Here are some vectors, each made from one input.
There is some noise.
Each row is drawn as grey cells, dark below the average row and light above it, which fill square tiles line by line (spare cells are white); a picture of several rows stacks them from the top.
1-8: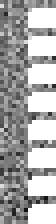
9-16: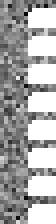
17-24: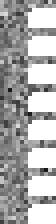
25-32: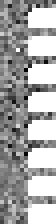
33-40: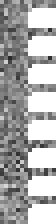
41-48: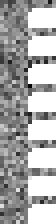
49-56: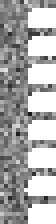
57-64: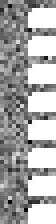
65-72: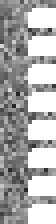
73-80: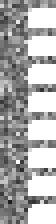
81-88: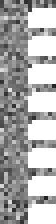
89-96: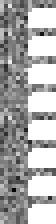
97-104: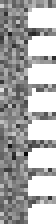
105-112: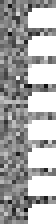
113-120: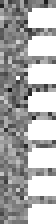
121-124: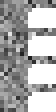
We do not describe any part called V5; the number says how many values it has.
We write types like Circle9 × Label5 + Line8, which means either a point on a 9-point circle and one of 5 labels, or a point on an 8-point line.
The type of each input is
(Bool × Line4 + V5) × Line6.
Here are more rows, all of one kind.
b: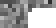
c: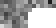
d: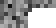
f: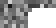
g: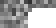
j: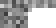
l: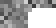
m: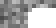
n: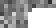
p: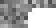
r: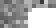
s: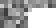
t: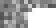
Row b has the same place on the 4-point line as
g, p and r.
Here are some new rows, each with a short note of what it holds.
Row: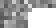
a point on a 4-point line, a point on a 6-point line and a true/false value
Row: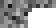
a point on a 4-point line, a point on a 6-point line and a true/false value
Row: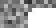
a point on a 4-point line, a point on a 6-point line and a true/false value
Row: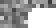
a point on a 4-point line, a point on a 6-point line and a true/false value
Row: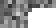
a point on a 4-point line, a point on a 6-point line and a true/false value
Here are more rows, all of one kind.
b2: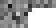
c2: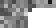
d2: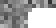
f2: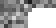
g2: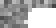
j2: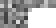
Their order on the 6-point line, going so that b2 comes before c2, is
b2, f2, c2, d2, g2, j2.
